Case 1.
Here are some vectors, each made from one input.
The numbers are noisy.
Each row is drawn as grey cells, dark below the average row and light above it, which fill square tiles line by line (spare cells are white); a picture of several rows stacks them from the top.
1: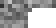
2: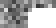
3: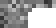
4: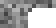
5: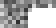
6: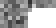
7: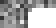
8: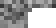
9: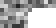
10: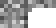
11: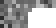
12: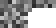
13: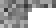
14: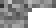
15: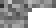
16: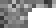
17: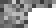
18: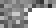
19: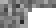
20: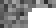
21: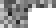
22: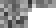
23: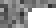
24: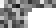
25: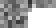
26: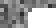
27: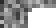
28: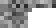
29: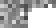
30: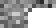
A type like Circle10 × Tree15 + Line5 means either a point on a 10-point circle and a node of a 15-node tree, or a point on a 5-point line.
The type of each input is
Line5 × Line5.
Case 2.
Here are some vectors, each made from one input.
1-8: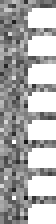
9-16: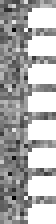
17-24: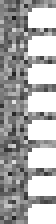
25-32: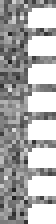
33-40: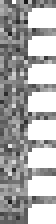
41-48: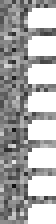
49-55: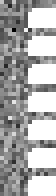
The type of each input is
Bool × Bool × Bool × Bool.
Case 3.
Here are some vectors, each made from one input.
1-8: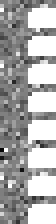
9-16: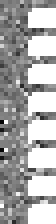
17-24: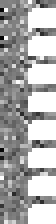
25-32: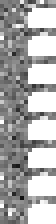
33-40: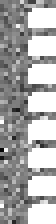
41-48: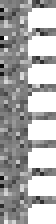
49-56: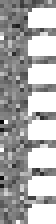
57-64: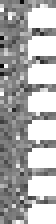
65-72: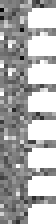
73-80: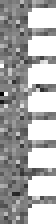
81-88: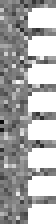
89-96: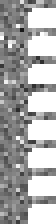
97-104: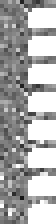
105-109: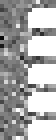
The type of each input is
Tree13.
